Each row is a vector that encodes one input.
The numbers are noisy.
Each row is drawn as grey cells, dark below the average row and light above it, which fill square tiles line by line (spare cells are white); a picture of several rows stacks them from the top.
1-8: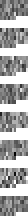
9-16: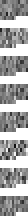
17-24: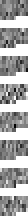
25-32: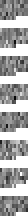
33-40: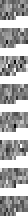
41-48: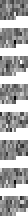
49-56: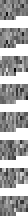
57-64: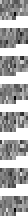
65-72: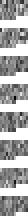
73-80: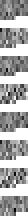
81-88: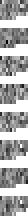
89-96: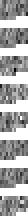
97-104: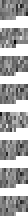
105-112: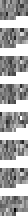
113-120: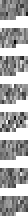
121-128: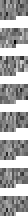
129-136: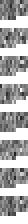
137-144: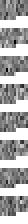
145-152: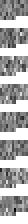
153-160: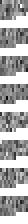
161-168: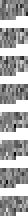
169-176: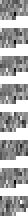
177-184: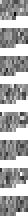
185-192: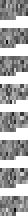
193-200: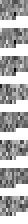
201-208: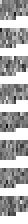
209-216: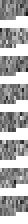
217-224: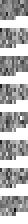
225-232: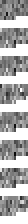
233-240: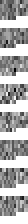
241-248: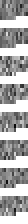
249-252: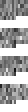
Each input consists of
either a node of an 8-node tree, or a list of up to two items, each a point on a 6-point line and a true/false value.
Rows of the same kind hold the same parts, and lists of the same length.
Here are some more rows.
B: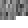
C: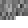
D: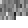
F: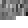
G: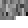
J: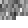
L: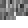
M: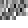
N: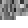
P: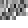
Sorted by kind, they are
B, C, F, G, L
D, J
M, P
N

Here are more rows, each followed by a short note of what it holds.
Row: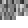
a node of an 8-node tree
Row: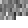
a list of one item
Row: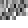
the empty list
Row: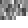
a node of an 8-node tree
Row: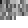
a node of an 8-node tree
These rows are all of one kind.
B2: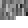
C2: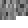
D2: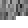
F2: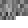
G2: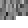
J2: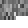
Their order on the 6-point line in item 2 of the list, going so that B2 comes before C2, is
G2, B2, J2, C2, F2, D2.
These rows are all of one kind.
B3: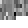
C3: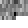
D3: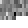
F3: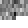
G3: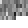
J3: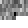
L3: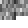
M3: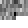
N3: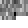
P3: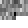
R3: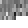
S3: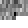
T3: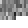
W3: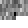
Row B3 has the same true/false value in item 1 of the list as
D3, G3, R3 and T3.
